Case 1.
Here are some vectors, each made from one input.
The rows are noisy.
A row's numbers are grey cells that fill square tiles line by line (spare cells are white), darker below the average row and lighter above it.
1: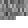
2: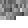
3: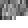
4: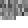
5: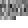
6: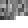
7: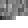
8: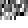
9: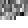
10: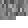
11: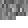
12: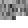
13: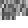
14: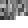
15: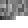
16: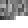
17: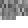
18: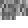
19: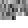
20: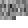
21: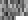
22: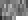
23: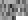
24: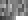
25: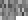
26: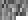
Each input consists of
a point on a 5-point line.
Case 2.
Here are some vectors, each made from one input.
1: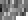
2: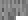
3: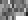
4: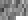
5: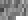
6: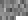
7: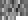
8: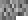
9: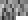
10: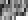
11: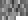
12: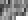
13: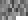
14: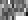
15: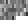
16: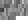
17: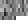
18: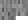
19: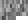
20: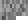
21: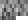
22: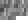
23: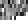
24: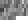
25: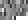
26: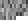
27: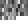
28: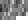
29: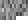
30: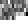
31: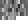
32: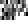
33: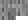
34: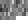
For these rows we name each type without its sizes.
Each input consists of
a node of a tree.
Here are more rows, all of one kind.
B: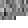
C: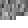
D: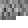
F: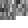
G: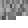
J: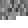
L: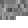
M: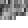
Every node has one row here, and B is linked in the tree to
G.
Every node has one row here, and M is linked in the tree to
C and F.
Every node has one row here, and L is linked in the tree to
C and J.
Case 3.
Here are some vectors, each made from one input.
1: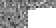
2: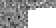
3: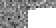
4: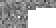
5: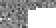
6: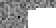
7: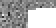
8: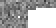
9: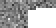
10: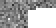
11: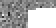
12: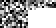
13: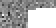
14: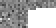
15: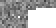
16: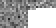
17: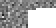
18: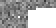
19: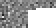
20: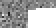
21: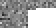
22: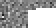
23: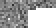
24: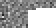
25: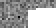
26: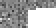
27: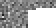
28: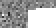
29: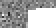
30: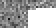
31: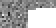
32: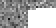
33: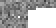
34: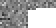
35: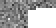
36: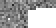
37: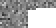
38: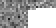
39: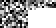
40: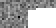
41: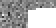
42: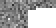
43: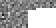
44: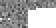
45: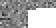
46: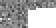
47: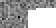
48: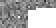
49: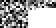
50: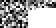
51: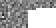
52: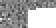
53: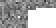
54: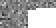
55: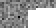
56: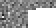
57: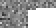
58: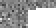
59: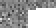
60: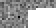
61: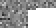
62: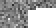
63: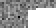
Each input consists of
either a fixed value, or three true/false values.
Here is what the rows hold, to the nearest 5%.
About 5% of them hold a fixed value. The rest hold three true/false values.
